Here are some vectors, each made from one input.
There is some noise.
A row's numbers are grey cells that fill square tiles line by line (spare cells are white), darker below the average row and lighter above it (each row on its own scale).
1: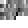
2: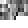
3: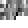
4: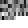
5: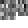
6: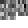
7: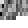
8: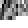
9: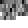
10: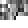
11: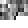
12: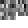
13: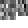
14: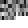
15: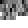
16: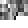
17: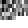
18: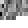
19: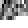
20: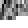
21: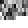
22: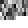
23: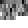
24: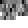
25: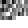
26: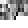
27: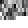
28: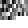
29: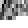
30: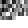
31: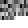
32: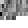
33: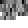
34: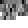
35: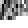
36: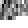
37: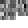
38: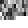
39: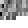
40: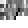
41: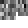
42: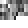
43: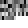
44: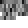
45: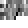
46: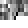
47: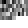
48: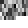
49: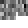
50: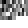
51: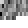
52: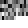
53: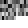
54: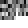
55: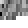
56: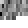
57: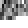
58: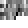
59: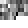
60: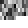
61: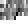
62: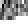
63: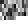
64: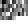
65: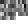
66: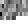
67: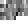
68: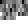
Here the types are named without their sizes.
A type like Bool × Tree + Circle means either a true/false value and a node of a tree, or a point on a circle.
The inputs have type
Line.
